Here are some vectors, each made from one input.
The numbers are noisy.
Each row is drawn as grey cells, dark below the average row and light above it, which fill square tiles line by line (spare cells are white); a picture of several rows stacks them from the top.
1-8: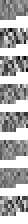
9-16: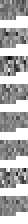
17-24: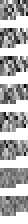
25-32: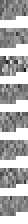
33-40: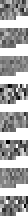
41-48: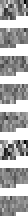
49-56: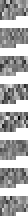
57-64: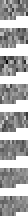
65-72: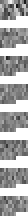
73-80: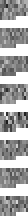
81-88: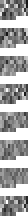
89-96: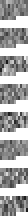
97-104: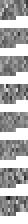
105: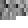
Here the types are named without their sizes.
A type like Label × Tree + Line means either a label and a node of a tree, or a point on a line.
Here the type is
Circle + Line.
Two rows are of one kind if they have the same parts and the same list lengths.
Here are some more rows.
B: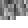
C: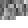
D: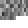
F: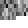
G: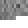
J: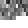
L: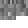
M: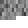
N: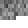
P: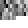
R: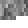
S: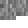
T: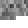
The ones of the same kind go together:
B, C, J, L, M, N
D, F, G, P, R, S, T

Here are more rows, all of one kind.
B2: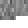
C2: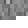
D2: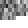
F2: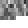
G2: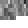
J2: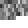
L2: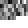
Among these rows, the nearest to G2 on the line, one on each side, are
B2 and C2.
